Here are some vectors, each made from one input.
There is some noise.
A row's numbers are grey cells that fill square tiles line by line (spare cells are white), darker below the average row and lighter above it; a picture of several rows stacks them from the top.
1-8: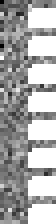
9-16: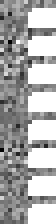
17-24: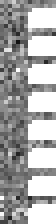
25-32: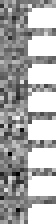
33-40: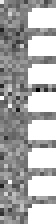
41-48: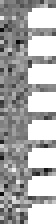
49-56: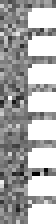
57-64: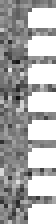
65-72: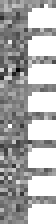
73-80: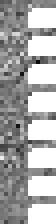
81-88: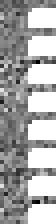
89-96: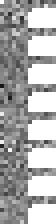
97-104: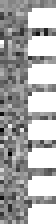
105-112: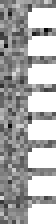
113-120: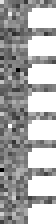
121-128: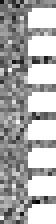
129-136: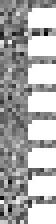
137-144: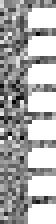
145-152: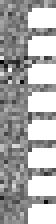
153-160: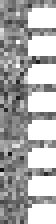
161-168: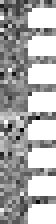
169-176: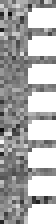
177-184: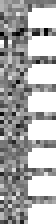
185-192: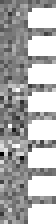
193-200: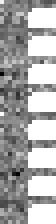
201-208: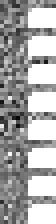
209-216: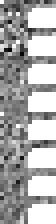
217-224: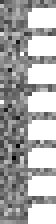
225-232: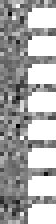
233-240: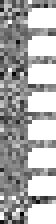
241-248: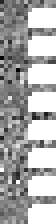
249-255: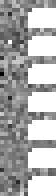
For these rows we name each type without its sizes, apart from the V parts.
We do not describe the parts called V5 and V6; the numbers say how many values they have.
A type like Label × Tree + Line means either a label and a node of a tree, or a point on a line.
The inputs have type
List(Line) × Tree × V5 + V6.
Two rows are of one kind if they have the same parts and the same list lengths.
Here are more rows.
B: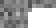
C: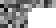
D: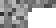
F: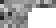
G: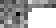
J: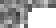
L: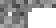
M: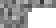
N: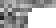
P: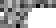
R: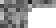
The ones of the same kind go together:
B, C, D, F, G, J
L, N
M, R
P

